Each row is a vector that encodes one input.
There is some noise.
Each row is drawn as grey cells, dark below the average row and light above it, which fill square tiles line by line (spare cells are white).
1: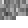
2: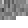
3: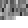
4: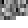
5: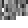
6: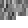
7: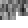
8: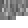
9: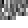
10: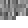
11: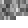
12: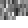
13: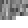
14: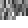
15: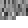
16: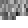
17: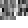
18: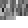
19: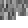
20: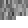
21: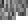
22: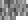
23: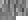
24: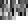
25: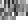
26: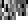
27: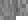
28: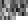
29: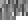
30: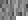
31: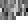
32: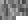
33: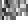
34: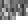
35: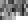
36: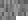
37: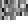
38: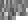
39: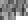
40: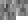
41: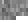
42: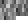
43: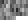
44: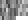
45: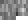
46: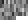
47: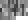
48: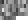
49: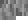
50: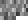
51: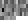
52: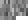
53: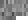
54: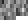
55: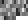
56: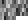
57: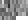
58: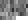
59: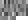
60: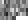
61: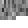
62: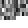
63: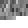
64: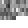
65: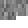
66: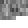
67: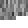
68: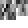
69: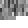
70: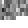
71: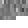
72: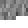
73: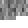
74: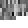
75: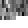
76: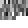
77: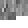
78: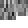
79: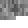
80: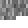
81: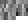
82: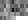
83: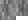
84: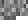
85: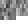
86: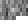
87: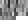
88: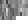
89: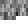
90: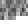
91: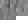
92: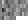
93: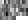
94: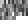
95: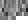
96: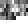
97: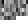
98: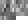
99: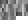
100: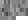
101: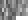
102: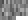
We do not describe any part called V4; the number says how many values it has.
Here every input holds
a point on a 7-point line, together with either a node of a 7-node tree, or a value of V4.
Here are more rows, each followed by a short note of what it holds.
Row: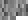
a point on a 7-point line and a node of a 7-node tree
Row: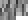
a point on a 7-point line and a node of a 7-node tree
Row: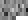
a point on a 7-point line and a node of a 7-node tree
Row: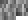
a point on a 7-point line and a value of V4
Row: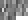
a point on a 7-point line and a node of a 7-node tree
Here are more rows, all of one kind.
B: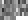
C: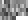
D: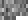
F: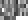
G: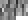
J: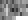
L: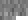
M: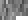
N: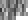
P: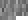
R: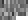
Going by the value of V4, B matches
G and M.
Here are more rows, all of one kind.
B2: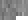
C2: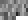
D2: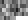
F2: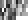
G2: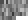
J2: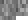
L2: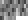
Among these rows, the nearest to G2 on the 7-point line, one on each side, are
B2 and L2.
